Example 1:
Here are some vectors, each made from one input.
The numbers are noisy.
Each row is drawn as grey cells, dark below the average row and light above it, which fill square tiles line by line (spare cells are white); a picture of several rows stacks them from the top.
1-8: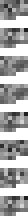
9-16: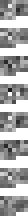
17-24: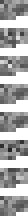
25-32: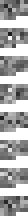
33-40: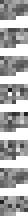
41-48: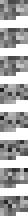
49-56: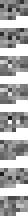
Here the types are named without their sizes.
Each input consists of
a point on a circle.
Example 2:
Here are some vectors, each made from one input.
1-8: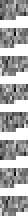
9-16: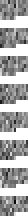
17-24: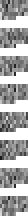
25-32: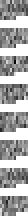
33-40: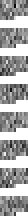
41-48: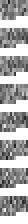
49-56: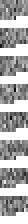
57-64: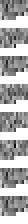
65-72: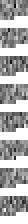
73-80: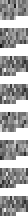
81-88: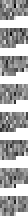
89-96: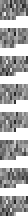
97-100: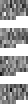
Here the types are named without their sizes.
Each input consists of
a point on a circle.
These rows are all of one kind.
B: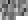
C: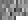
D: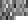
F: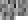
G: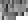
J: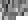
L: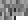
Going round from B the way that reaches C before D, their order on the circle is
B, J, G, L, C, D, F.
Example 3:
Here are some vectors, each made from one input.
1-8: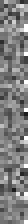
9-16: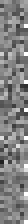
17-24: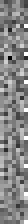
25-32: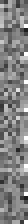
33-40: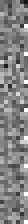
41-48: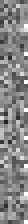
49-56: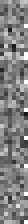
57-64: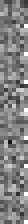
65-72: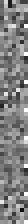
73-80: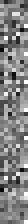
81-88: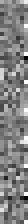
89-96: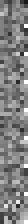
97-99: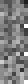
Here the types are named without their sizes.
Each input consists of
a label.
